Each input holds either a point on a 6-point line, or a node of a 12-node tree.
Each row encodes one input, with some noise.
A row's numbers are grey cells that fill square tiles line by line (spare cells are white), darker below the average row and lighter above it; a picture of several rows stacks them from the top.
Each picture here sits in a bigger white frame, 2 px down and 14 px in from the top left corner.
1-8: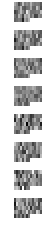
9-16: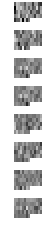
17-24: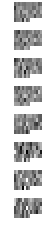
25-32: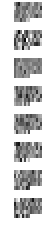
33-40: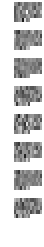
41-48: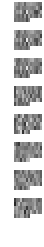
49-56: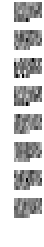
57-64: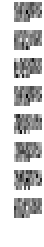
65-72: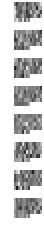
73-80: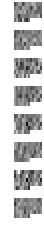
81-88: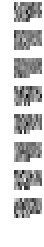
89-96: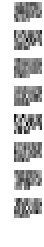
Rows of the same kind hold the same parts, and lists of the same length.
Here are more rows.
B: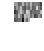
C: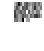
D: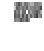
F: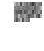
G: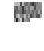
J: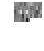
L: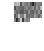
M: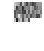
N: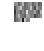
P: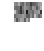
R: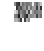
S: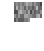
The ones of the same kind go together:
B, C, D, J, N, R, S
F, G, L, M, P

